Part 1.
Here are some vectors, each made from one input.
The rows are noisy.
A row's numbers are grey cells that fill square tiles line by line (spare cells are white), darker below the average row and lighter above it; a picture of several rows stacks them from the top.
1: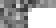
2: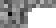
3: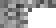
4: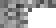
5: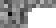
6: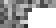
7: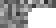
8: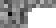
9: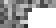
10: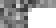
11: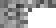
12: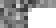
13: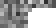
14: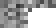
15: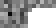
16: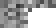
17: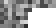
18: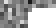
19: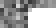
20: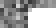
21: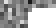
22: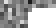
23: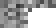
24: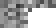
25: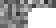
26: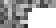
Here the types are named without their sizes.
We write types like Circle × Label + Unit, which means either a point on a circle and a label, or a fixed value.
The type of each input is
Line.
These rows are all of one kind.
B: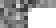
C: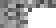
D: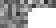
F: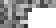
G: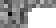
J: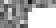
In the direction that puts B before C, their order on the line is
F, J, B, G, D, C.
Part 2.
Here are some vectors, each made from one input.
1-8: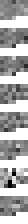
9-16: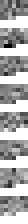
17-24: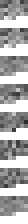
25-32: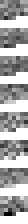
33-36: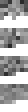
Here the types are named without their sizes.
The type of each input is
Bool × Bool × Bool.
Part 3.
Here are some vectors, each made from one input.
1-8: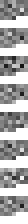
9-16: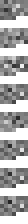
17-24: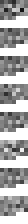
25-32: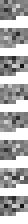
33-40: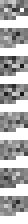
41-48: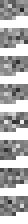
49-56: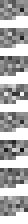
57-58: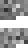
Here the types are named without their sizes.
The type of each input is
Bool × Bool × Bool.
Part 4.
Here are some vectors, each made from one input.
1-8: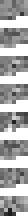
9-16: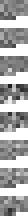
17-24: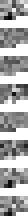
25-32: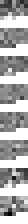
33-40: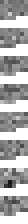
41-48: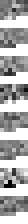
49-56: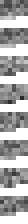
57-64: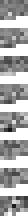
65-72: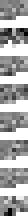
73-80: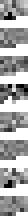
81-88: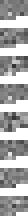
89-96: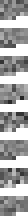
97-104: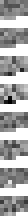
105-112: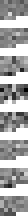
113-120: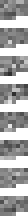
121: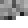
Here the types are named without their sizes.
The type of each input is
Label.
